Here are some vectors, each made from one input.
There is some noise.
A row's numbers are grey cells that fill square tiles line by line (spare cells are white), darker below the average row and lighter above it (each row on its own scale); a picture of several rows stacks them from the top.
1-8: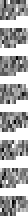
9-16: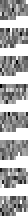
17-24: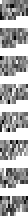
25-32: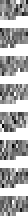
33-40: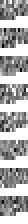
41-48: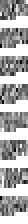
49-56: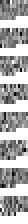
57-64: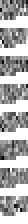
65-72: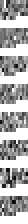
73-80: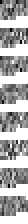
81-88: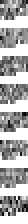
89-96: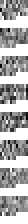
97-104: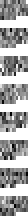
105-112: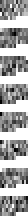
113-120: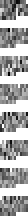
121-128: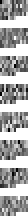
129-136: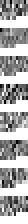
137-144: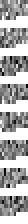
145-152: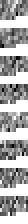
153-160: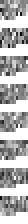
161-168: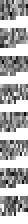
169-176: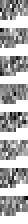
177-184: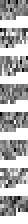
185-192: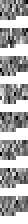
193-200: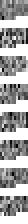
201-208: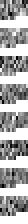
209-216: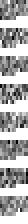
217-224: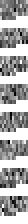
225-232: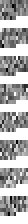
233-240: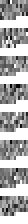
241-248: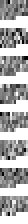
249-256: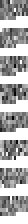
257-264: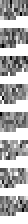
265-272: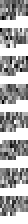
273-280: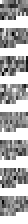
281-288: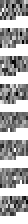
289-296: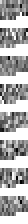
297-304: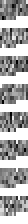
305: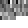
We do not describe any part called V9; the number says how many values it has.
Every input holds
a point on an 11-point line, a true/false value and a value of V9.
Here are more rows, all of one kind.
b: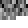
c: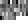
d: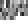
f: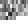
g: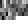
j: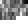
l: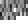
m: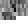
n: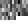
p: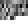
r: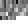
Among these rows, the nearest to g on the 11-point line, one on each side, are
j and n.
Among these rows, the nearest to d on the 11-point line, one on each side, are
p and r.
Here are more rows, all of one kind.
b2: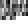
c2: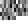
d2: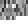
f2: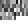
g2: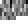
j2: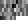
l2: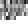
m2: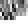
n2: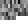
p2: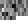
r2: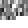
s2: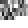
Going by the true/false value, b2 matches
c2, d2, f2 and j2.
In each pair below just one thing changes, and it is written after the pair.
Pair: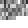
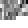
the true/false value
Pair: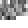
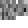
the true/false value
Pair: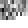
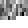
the true/false value
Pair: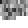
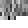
the true/false value
